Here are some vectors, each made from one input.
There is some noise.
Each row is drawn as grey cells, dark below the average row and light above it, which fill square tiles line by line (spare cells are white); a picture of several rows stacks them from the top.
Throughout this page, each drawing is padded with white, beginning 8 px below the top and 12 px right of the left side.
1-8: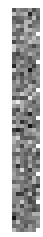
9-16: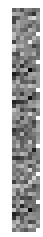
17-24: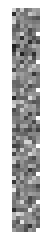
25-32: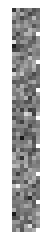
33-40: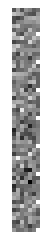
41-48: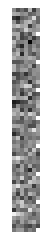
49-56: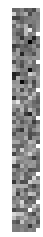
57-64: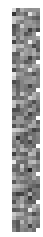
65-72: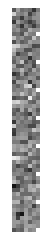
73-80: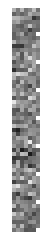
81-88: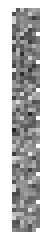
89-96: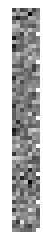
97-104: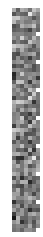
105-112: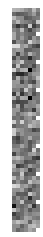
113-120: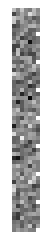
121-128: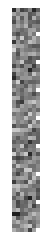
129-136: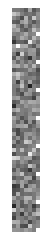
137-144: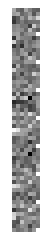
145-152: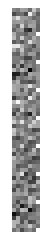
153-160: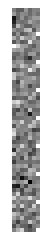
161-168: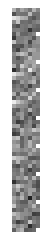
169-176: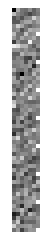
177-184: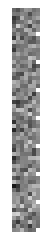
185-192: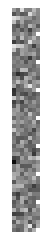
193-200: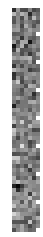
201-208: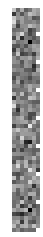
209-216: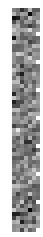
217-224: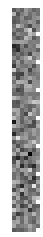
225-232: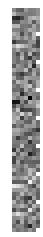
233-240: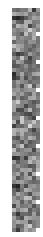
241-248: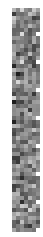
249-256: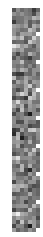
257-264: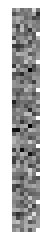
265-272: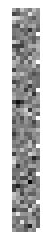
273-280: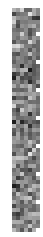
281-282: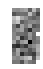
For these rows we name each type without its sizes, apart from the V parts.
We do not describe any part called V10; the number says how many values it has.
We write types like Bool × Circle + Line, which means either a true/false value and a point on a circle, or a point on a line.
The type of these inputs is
(Bool × Circle × V10 + Line) × Line.
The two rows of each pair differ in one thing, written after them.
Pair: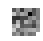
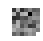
the place on the circle
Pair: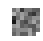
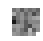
the place on the line
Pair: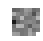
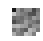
the true/false value
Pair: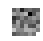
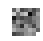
the value of V10
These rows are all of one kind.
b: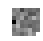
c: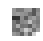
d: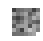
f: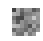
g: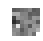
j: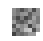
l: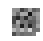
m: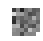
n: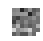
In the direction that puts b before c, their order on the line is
l, n, m, b, g, f, d, c, j.
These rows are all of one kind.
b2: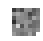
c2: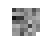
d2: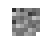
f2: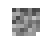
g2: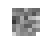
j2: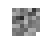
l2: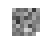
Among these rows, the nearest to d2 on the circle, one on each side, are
b2 and l2.
